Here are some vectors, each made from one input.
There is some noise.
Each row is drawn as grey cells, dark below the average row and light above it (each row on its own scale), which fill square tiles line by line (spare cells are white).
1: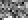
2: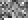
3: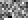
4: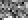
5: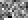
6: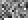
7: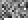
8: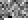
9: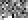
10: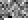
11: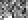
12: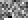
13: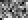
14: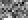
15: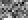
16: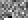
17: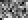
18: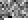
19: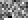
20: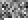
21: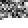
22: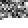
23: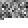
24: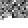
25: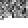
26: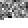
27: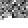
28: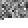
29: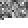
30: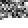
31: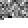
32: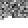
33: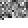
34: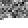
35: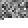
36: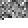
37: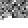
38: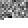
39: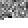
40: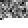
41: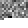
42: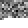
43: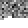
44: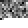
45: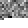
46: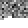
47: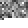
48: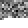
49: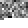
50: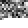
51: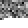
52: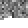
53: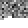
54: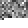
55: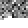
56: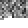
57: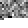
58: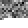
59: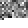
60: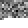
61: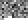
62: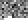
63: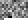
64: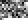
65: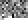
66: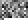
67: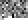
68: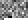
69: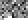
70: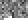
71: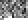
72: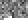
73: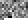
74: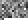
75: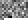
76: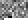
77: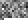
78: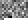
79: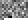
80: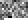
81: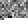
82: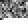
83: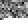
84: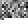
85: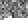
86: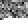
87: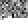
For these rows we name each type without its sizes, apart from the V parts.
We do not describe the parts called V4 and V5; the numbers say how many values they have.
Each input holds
either a point on each of two lines and a value of V4, or a true/false value and a value of V5.
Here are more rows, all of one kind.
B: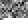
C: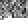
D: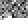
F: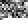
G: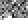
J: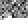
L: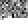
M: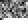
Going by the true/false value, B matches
F and M.
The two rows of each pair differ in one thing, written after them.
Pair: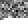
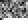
the value of V5
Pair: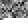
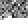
the true/false value
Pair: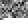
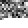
the value of V5
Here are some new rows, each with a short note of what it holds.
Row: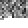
a true/false value and a value of V5
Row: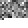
a point on each of two lines and a value of V4
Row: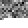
a true/false value and a value of V5
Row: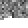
a true/false value and a value of V5
